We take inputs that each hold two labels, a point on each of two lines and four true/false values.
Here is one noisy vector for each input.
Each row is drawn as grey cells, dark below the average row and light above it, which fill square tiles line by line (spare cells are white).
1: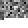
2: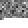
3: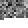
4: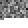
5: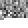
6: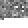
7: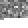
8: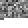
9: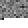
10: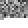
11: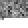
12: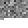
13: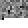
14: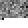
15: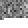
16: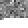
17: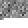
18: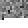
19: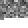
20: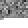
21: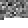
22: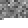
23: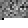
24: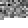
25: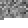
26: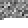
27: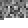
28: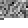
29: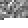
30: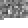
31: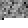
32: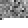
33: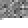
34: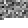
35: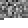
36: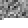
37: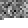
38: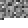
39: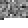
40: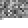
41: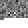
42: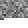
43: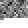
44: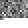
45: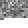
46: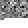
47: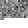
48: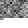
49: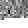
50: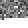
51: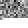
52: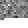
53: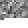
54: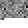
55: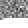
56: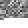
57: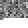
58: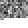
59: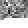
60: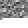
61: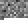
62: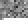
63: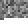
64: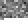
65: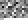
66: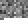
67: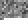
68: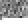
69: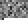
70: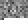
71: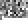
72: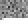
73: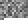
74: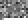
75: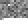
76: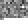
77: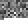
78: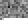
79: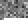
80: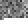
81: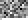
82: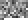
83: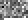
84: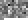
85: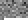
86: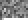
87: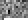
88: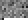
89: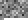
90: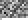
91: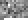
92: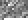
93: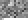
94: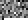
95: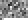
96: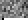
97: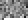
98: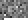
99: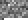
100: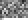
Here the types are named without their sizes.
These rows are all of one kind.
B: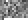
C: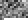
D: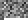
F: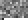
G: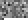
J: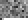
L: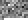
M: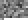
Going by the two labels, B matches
L and M.
